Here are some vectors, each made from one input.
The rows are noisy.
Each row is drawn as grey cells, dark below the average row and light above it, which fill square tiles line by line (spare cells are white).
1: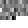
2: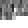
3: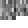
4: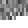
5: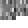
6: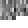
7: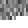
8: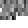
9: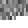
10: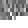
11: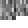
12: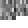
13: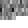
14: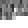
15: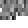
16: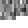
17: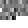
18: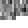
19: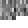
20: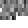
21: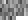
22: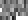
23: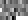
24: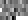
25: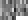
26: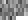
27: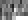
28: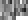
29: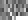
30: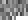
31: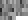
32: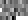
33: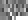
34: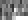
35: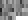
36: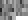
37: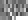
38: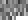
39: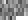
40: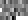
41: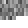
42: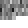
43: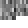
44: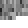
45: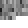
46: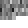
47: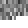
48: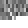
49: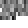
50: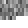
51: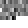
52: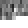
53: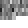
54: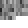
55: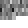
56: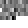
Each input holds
either a point on a 4-point line, or a point on a 6-point line.
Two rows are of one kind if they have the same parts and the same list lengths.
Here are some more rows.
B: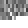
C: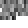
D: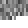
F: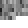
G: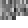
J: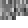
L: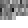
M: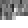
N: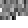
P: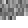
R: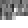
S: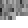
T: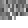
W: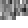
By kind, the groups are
B, D, F, L, M, P, R, S, T
C, G, J, N, W

